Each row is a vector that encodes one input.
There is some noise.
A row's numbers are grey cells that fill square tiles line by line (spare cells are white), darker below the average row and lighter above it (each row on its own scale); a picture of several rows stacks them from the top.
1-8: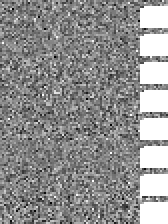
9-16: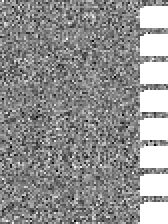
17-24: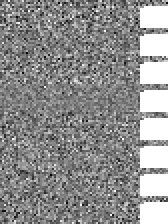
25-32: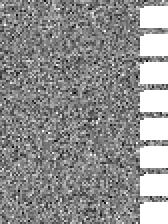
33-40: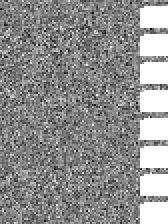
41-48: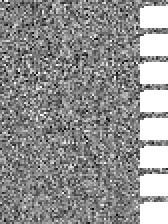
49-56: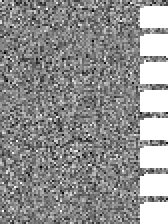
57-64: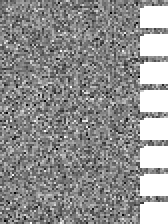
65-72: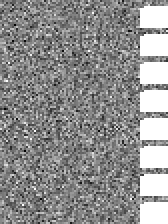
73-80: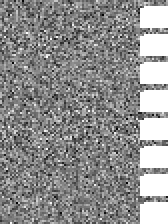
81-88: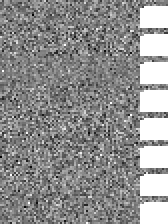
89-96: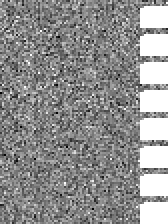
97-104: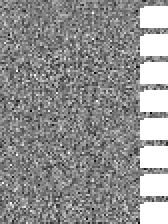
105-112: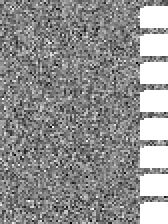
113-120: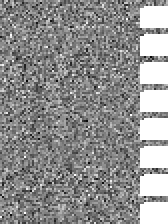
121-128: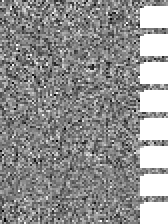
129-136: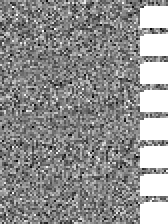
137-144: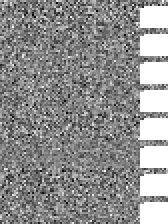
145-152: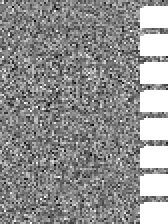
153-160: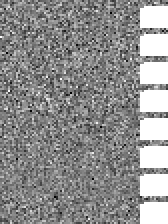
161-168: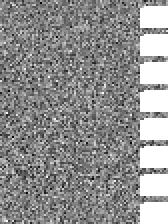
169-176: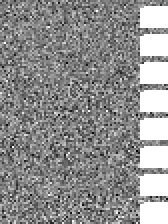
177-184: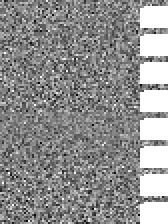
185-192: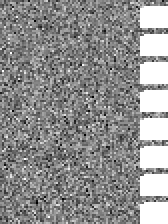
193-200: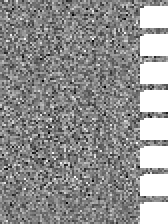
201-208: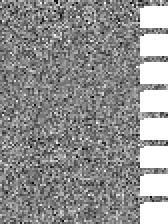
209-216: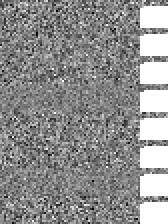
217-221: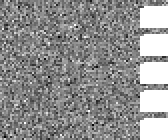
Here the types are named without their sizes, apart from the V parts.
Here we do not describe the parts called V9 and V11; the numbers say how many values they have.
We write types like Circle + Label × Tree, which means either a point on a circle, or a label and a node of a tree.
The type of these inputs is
List(Line) × V9 × V11.
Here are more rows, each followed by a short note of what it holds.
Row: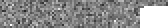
a value of V9 and a value of V11, together with a list of two items
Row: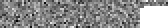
a value of V9 and a value of V11, together with a list of two items
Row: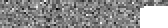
a value of V9 and a value of V11, together with the empty list
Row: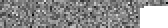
a value of V9 and a value of V11, together with a list of one item
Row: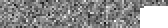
a value of V9 and a value of V11, together with a list of two items
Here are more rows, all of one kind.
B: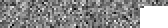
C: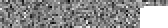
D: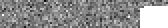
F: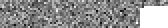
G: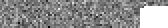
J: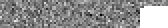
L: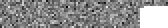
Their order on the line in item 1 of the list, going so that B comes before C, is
L, F, J, B, C, D, G.
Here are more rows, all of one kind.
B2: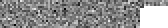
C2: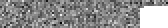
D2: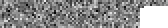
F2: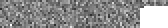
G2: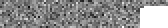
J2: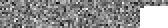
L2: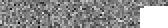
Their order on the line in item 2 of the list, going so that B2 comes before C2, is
B2, L2, F2, C2, J2, G2, D2.
